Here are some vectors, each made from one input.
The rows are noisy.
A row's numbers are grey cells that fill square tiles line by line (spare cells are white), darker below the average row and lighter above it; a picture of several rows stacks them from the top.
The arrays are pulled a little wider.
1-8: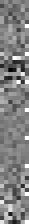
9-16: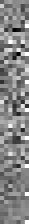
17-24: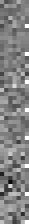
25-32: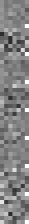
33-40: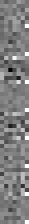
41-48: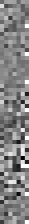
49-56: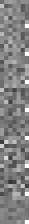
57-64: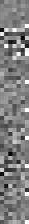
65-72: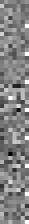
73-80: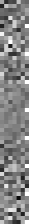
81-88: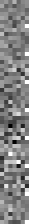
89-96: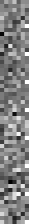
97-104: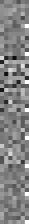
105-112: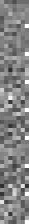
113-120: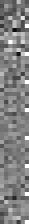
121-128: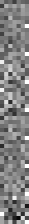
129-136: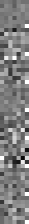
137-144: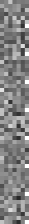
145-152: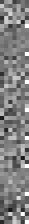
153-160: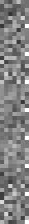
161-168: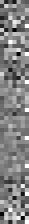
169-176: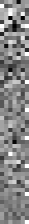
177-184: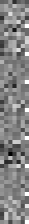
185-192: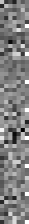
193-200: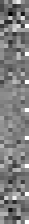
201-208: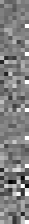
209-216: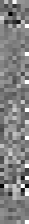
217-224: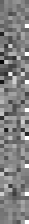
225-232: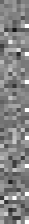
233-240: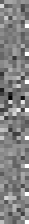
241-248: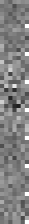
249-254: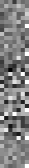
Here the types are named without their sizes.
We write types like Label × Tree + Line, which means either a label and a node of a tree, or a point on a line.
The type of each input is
Bool × Bool × Bool × Bool + Label.
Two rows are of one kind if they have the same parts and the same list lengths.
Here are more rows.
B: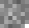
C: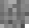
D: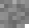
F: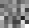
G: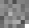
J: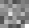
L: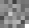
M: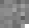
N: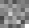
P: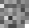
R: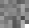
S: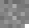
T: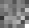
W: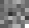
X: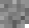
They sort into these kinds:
B, D, F, G, J, L, M, N, P, R, S, T, W, X
C

